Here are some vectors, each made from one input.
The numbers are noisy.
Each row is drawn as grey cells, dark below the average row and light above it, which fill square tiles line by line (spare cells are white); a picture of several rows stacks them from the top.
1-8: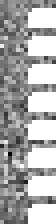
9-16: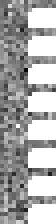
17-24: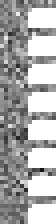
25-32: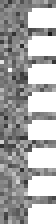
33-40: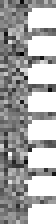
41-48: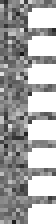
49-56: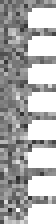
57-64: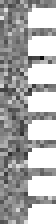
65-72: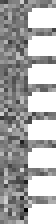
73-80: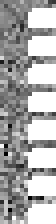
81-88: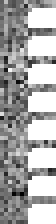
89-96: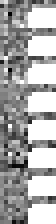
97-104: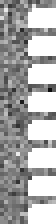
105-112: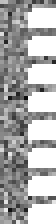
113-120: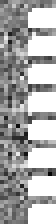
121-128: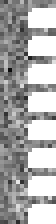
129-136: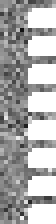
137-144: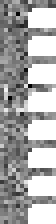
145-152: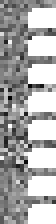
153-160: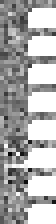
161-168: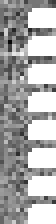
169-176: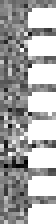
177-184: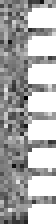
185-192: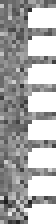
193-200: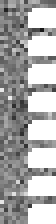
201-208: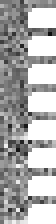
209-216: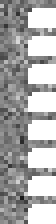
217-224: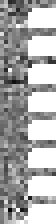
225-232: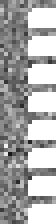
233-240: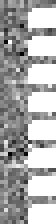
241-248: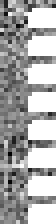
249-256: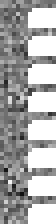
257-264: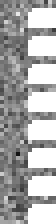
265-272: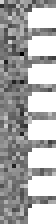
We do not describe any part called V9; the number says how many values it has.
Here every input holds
either one of 7 labels, or a node of each of two 11-node trees, or a true/false value and a value of V9.
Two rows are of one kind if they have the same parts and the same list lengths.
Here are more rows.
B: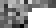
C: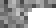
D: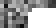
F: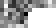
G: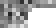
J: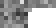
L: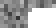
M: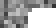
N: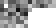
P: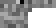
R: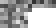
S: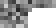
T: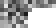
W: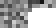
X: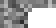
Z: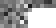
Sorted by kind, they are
B, D, J, L, N, P, S, T
C, F, G, M, X
R, W, Z

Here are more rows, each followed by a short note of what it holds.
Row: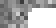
a true/false value and a value of V9
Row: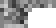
a true/false value and a value of V9
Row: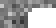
a true/false value and a value of V9
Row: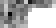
one of 7 labels
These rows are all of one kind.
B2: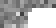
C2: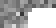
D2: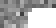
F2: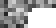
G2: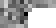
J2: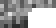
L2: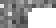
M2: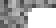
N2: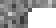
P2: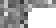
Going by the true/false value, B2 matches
C2, D2, F2 and M2.
